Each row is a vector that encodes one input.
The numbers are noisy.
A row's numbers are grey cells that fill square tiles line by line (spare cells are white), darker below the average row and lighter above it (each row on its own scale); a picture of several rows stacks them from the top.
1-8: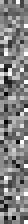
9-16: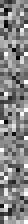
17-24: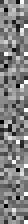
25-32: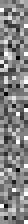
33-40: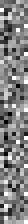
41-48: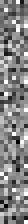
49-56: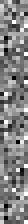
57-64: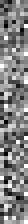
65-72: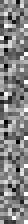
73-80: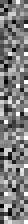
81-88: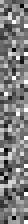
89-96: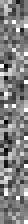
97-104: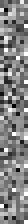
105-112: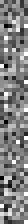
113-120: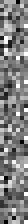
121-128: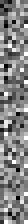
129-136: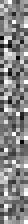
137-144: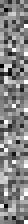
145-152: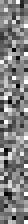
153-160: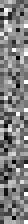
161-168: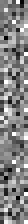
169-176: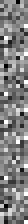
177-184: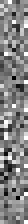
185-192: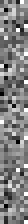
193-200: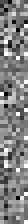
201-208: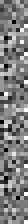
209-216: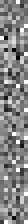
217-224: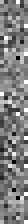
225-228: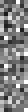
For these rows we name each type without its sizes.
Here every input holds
a true/false value, together with either a point on a line, or a node of a tree.
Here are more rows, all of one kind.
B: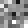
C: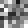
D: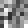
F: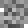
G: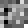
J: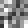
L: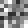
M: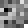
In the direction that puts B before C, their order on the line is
G, B, C, L, M, J, F, D.
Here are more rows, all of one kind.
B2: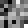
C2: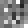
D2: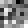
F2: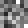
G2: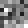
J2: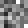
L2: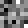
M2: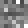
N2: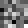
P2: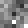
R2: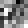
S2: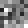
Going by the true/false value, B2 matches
L2 and N2.
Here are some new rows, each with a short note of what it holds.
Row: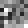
a node of a tree and a true/false value
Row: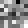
a point on a line and a true/false value
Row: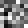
a node of a tree and a true/false value
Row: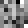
a point on a line and a true/false value
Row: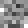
a point on a line and a true/false value
